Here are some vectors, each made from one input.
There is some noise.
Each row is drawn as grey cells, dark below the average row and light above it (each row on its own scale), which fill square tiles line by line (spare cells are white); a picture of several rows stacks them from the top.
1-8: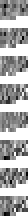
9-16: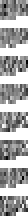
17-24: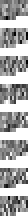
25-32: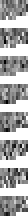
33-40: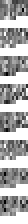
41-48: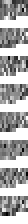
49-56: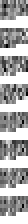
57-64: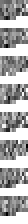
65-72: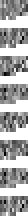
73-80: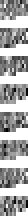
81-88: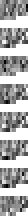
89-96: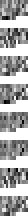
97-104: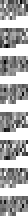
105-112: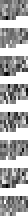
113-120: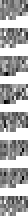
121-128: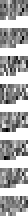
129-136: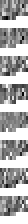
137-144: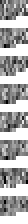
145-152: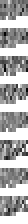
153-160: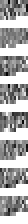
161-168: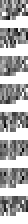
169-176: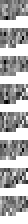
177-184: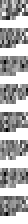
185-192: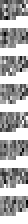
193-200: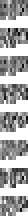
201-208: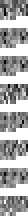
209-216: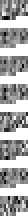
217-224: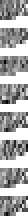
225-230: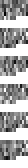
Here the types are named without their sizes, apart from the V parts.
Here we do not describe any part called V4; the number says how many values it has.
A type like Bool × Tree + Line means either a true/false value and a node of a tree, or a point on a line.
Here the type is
(Bool × Bool × Bool + Unit) × V4 + Circle.
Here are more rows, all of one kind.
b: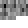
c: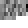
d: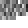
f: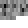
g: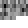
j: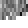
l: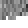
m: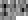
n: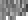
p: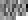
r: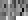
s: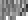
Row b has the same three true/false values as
g, j and m.
